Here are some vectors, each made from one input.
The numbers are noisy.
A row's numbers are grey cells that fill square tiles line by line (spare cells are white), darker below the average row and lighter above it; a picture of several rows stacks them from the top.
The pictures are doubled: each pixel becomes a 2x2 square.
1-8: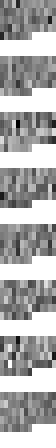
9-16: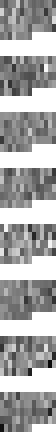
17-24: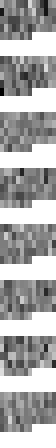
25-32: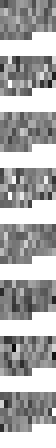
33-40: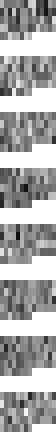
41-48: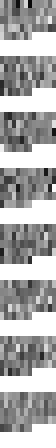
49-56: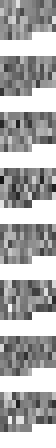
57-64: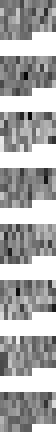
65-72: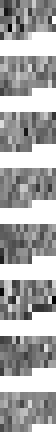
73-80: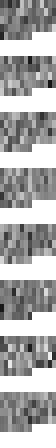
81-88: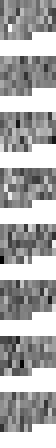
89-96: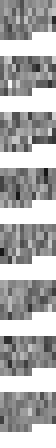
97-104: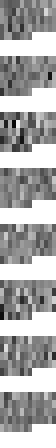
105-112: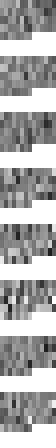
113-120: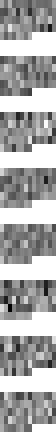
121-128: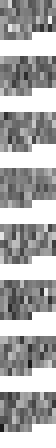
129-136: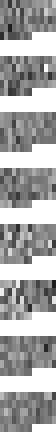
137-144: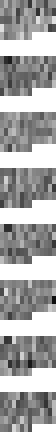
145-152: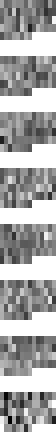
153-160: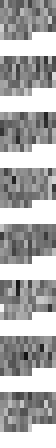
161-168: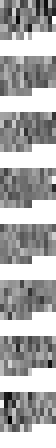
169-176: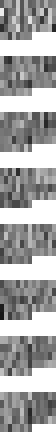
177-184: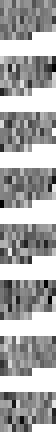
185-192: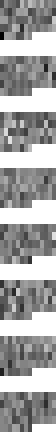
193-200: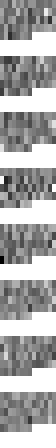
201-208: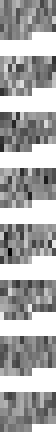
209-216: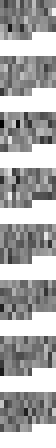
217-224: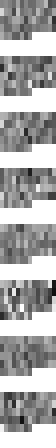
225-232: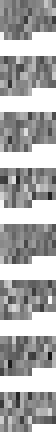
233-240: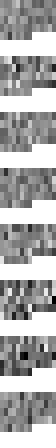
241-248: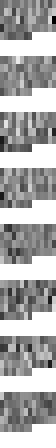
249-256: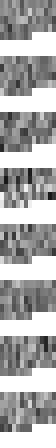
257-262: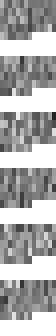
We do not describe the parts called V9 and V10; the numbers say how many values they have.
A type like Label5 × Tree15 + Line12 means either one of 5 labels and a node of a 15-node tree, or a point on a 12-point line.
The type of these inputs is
(Bool × Bool × Bool × Bool + Line8) × V10 + Label6 × V9.
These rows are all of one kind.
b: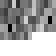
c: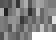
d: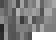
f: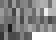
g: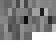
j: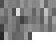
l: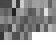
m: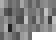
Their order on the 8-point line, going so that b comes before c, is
l, b, c, g, d, j, f, m.
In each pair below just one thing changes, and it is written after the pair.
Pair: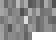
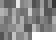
the value of V10
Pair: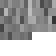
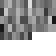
one of the four true/false values
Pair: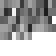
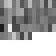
the value of V10
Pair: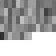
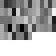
one of the four true/false values
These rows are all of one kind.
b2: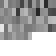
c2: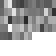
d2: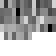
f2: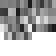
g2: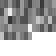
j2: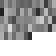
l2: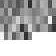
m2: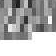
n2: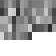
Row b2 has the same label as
j2 and l2.
